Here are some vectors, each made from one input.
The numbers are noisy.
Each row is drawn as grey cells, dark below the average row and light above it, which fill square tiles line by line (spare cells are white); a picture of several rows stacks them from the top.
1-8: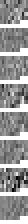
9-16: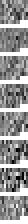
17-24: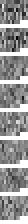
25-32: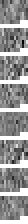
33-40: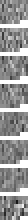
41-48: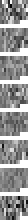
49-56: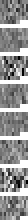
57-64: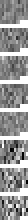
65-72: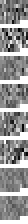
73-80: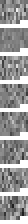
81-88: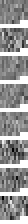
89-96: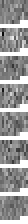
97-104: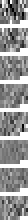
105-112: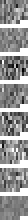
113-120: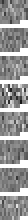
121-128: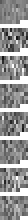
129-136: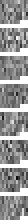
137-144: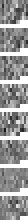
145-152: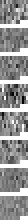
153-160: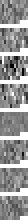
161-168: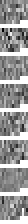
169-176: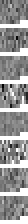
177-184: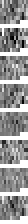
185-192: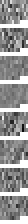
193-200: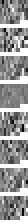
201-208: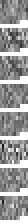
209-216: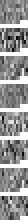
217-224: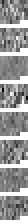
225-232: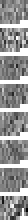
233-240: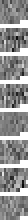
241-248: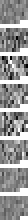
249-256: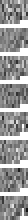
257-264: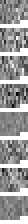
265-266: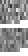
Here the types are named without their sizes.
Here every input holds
a node of a tree and a true/false value.
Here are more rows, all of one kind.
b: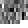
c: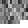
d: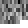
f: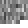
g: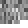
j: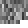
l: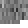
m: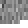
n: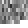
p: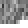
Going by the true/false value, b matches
f, j and l.
